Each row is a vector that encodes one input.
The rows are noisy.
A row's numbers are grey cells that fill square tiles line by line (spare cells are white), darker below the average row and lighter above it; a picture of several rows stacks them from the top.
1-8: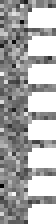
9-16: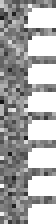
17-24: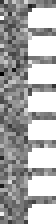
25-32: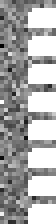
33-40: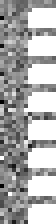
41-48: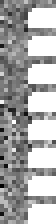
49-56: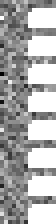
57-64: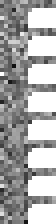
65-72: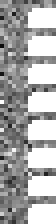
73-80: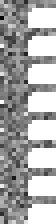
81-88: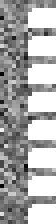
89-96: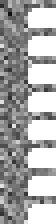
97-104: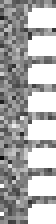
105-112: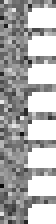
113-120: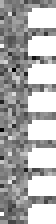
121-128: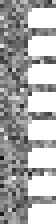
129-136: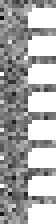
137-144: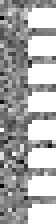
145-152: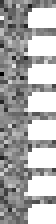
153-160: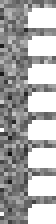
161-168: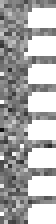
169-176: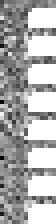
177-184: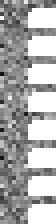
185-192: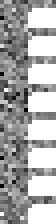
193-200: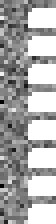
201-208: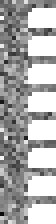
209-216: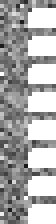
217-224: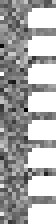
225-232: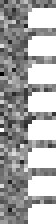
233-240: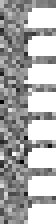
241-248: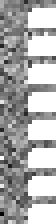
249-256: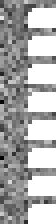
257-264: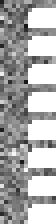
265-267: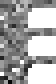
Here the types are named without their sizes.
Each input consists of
a true/false value, together with a list of points on a line.
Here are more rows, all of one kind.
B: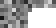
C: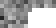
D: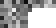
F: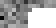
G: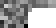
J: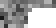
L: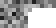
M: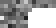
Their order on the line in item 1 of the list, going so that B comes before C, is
L, B, M, J, D, F, C, G.
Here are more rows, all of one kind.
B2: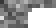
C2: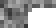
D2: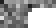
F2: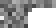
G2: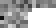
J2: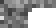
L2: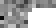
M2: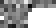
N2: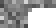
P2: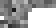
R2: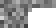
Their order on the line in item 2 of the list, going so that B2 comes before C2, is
L2, N2, G2, M2, D2, B2, J2, C2, P2, R2, F2.
